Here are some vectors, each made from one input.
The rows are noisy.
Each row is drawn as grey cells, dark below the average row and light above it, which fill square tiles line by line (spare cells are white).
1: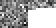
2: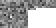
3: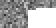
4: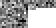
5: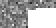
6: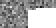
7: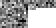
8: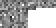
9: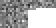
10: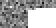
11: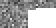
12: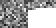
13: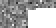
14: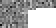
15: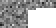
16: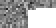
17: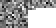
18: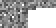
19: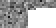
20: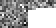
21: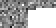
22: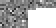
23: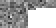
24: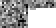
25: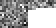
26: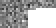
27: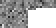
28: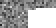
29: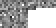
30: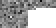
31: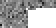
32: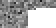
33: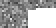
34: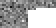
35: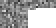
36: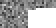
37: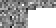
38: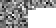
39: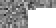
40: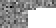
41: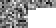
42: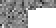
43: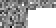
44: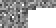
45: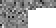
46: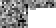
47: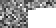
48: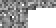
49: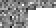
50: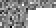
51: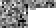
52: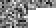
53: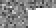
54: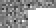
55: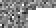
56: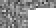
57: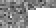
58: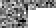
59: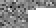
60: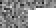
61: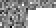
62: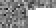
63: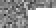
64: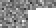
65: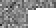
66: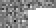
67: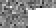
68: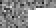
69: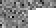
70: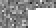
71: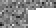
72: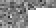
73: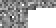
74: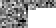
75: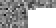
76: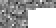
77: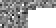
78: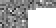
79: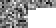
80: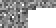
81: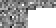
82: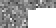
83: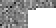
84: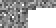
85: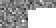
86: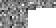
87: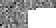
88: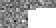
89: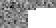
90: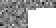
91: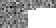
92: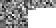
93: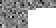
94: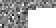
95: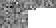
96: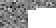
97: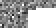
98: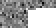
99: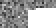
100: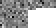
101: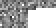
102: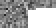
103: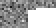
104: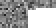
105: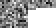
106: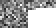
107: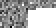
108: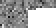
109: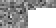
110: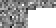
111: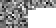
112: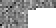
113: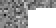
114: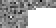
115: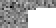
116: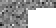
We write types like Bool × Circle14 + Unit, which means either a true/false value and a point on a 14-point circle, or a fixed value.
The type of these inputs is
(Bool × Bool × Bool + Unit) × Line5 + Line6.
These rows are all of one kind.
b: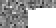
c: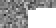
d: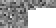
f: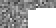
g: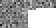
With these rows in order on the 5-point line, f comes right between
c and g.
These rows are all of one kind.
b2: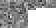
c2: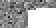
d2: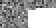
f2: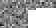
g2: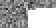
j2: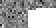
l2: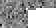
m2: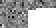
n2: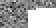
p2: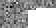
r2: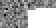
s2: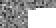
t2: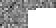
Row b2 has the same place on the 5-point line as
g2 and l2.
